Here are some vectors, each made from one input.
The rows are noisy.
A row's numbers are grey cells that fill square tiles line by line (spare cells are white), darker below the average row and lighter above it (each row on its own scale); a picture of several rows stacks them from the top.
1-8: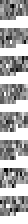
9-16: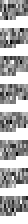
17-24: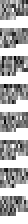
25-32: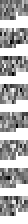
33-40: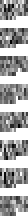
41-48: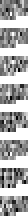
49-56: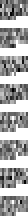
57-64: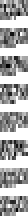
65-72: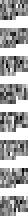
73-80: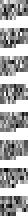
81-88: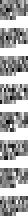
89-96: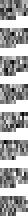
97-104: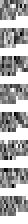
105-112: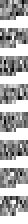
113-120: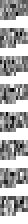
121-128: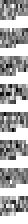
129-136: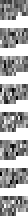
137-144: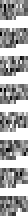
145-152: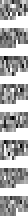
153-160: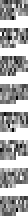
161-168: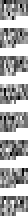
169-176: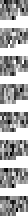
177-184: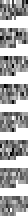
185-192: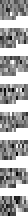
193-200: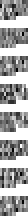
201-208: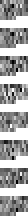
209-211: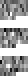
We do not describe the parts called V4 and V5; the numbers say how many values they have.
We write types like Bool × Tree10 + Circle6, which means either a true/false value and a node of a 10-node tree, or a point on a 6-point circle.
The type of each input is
(Circle6 + V5) × V4 + Label7 × Tree8.
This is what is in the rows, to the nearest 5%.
About 45% of them hold one of 7 labels and a node of an 8-node tree. The rest hold a value of V4, together with either a point on a 6-point circle, or a value of V5.
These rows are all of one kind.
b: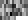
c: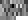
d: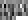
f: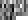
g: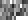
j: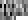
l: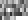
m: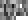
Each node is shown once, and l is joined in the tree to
j.
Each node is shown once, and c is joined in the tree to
b and g.
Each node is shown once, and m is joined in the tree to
g.
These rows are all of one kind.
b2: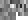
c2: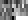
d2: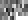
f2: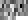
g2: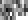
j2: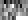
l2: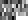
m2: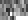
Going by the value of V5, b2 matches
g2 and j2.
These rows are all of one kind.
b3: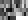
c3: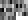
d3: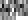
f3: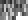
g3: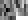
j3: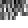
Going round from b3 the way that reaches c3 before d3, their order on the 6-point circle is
b3, c3, f3, g3, d3, j3.
